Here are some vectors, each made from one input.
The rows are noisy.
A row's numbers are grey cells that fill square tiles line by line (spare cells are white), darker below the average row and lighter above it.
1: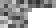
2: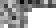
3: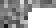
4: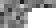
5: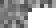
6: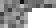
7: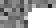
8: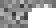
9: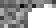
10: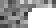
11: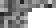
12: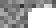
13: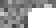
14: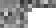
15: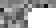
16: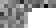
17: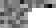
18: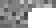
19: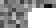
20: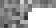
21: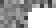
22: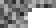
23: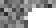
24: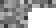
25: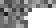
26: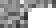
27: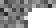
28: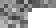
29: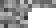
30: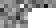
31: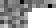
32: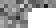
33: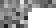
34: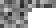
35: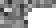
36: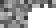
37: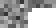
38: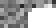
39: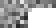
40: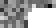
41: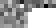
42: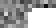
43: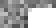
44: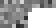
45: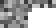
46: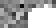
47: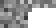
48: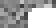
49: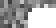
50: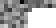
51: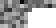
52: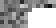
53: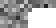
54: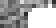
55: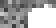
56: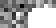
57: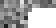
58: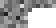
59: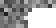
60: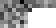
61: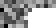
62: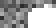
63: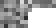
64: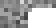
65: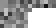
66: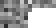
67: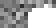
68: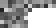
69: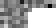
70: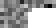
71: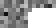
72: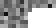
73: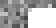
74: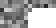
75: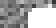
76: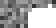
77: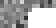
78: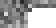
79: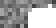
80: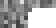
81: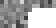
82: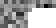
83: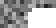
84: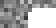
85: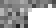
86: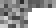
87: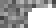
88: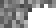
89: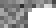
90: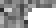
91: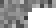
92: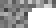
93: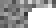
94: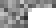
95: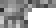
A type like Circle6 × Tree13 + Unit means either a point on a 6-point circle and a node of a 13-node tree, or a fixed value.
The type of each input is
Bool × Circle6 + Line7.
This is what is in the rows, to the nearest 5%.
About 50% of them hold a point on a 6-point circle and a true/false value. The rest hold a point on a 7-point line.
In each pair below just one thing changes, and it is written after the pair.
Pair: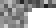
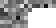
the true/false value
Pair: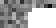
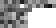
the place on the 6-point circle
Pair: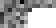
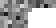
the true/false value
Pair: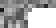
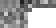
the true/false value
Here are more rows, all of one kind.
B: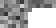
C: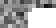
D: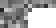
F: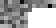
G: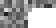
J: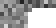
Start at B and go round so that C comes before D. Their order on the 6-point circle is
B, F, G, C, D, J.
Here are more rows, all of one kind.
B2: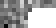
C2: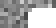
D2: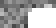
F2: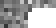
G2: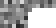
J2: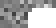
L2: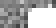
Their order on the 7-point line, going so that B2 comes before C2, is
G2, B2, F2, J2, C2, L2, D2.
